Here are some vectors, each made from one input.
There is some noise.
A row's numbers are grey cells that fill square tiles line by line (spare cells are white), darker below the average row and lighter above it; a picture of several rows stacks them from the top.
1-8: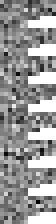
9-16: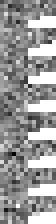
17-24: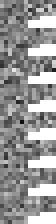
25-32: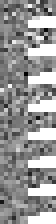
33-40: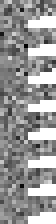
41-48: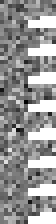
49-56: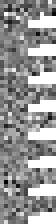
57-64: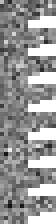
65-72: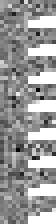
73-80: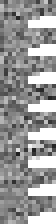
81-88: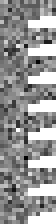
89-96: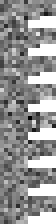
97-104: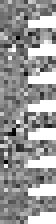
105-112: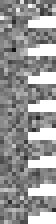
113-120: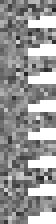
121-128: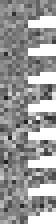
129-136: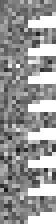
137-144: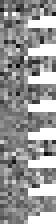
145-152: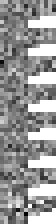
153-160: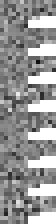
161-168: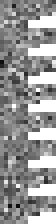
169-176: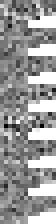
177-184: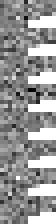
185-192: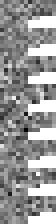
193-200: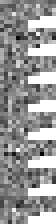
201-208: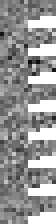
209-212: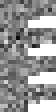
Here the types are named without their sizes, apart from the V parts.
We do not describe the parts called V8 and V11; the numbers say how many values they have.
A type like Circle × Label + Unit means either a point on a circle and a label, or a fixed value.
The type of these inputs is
(Line + Tree) × V8 × V11.
